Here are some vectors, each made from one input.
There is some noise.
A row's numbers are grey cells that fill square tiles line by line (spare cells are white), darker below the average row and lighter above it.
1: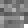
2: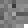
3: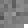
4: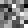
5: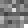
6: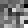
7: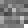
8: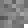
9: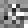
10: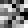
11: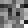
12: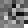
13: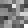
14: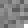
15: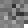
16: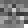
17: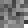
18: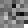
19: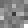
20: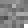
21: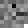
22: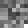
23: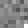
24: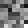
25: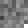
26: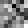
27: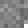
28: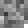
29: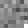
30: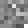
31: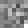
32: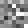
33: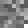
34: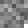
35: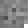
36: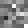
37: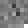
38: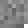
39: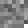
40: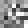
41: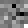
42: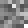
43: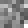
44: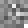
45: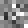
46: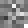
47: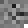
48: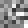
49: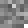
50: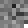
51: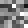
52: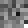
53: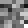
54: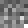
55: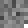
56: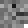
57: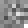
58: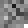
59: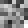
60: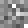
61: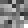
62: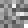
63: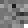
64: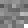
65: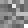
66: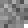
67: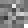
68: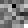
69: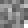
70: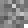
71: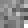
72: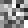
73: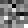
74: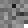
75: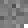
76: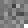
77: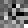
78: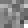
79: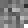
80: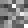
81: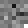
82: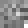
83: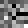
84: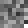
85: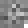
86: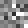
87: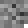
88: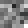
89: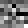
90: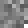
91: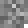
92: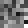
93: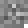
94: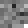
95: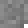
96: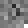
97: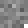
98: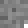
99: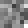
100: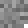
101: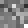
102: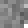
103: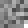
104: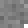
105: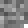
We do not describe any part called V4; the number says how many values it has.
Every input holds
either a true/false value and a value of V4, or a list of up to three points on a 5-point line.
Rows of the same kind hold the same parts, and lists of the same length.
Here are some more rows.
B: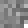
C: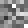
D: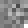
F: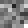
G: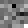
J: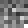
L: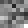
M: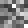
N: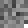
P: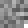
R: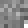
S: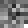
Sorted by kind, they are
B, C, D, F, G, M
J
L, S
N, R
P

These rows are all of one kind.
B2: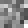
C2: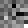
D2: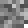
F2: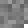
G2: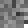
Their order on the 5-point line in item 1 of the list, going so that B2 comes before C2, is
B2, F2, D2, C2, G2.
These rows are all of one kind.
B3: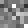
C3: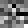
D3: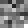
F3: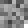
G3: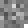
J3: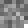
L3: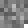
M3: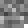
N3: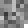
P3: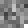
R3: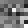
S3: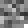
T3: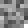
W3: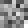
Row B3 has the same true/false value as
D3, F3, J3 and W3.
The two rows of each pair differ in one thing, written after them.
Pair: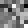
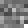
the true/false value
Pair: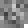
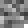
the value of V4
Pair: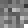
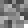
the value of V4
